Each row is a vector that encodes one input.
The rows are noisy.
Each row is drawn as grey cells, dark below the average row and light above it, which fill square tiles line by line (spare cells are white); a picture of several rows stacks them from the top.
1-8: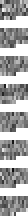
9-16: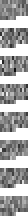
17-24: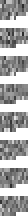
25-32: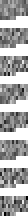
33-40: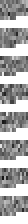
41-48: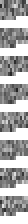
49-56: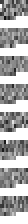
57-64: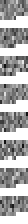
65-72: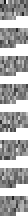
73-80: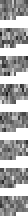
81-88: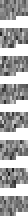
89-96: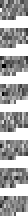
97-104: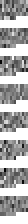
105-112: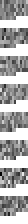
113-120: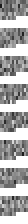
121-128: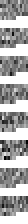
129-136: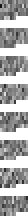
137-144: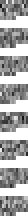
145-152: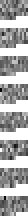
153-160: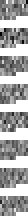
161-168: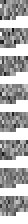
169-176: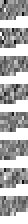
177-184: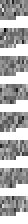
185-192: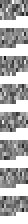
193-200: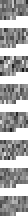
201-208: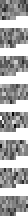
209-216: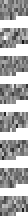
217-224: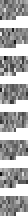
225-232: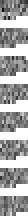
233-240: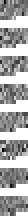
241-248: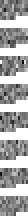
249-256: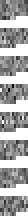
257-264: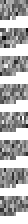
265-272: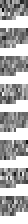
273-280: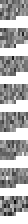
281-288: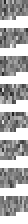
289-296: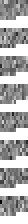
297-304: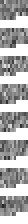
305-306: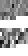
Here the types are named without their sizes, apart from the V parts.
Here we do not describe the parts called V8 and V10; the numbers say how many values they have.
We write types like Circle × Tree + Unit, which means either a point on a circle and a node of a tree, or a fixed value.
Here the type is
Tree × Tree + V8 × V10.
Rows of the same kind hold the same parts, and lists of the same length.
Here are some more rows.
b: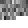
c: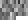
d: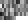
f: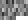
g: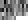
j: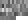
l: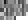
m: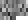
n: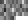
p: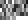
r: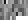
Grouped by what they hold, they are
b, c, g, l, p, r
d, f, j, m, n

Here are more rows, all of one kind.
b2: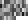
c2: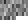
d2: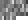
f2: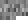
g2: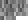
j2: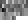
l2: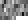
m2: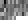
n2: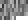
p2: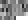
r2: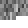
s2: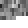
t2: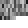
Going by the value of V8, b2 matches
f2, g2, r2 and t2.
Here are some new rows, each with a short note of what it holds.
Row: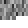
a value of V8 and a value of V10
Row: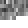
a value of V8 and a value of V10
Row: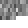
a value of V8 and a value of V10
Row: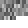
a node of each of two trees
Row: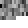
a value of V8 and a value of V10
